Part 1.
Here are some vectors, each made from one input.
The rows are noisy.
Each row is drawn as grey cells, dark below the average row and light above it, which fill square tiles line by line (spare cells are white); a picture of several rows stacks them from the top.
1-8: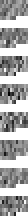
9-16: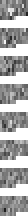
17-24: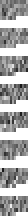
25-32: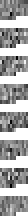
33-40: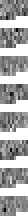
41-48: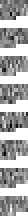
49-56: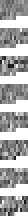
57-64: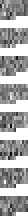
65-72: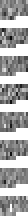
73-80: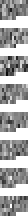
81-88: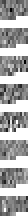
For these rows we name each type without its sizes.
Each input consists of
a node of a tree, together with either a label, or a point on a line.
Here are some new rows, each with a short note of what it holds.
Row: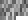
a point on a line and a node of a tree
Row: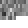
a point on a line and a node of a tree
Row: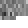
a point on a line and a node of a tree
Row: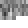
a point on a line and a node of a tree
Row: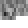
a point on a line and a node of a tree
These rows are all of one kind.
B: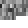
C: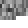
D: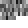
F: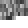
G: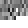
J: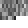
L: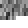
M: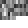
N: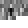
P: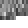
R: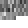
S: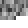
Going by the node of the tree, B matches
C and R.
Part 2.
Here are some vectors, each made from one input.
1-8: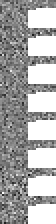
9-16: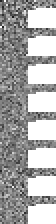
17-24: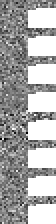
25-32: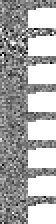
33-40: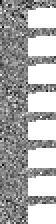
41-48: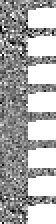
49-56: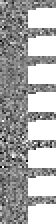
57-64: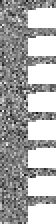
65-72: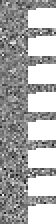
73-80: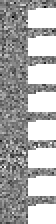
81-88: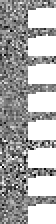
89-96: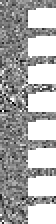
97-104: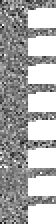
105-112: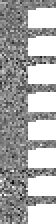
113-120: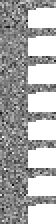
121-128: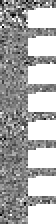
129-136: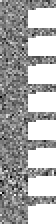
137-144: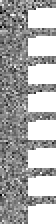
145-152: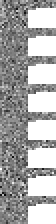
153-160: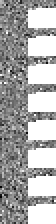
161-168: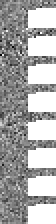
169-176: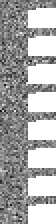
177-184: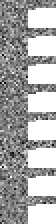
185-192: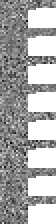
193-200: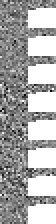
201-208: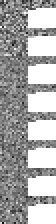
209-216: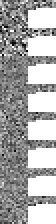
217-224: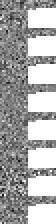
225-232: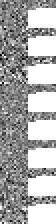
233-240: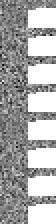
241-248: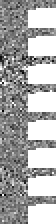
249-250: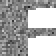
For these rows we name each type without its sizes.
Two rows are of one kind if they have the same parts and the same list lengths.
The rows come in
2 kinds.
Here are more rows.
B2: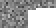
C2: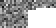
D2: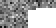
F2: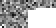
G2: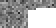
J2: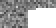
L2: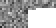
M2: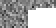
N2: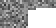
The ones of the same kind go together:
B2, D2, N2
C2, F2, G2, J2, L2, M2

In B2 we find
a label and a node of a tree.
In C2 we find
a label and a point on a line.
